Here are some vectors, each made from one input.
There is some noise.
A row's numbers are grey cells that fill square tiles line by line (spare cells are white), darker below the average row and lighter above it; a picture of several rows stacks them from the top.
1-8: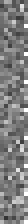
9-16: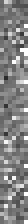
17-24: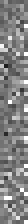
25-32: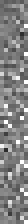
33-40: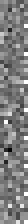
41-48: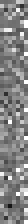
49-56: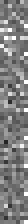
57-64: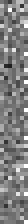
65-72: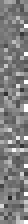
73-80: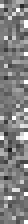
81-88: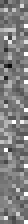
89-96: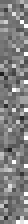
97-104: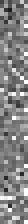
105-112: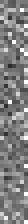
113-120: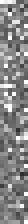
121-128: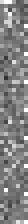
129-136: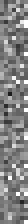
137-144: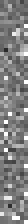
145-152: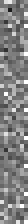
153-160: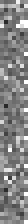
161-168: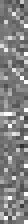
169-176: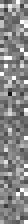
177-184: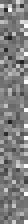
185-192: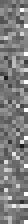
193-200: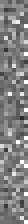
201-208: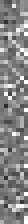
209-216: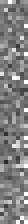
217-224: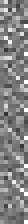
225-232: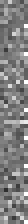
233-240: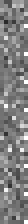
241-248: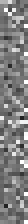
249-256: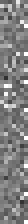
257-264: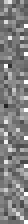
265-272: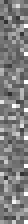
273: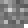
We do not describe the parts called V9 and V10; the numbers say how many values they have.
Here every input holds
either a point on a 6-point line and a value of V9, or a true/false value and a value of V10.
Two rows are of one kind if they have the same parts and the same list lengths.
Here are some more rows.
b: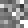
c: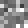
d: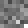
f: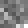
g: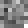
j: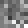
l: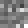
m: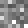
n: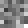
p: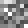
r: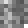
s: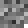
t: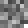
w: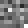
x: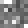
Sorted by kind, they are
b, c, f, j, l, m, r, w, x
d, g, n, p, s, t

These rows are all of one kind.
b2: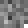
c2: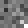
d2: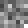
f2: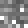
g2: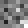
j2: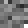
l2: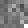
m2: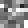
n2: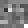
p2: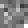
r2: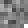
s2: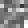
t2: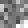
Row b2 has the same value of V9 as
c2, j2, l2 and r2.
